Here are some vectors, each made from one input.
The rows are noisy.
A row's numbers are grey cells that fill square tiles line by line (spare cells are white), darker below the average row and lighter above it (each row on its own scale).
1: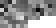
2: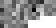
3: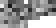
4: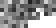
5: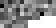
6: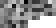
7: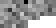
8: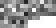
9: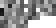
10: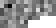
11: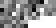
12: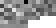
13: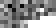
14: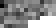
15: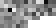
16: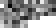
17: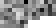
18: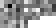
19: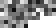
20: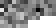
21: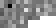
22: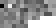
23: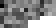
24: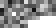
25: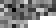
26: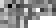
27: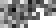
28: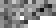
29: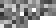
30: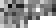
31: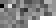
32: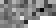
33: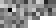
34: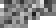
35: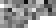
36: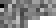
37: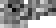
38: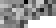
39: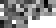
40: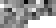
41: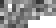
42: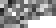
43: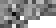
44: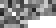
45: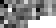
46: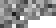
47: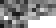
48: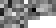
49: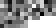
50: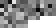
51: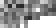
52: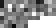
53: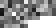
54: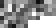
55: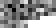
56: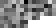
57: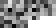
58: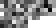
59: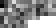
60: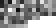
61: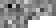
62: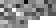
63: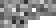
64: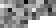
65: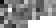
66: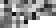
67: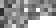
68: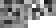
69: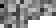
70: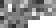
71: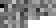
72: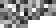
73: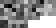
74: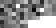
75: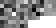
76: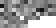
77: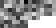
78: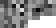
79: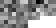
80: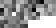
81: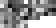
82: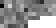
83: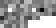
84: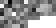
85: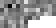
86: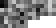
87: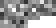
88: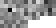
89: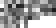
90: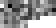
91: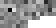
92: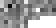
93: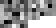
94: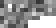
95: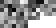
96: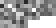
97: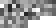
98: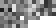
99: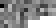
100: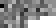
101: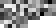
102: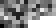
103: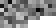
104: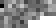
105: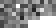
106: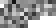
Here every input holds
a point on a 5-point line, together with either a point on a 7-point line, or a point on a 9-point line.
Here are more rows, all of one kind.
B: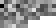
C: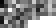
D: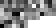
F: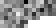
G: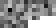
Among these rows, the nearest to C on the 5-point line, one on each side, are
D and G.
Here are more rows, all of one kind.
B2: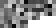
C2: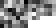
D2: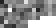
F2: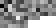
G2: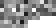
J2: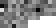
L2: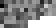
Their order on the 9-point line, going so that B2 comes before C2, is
L2, D2, G2, F2, J2, B2, C2.
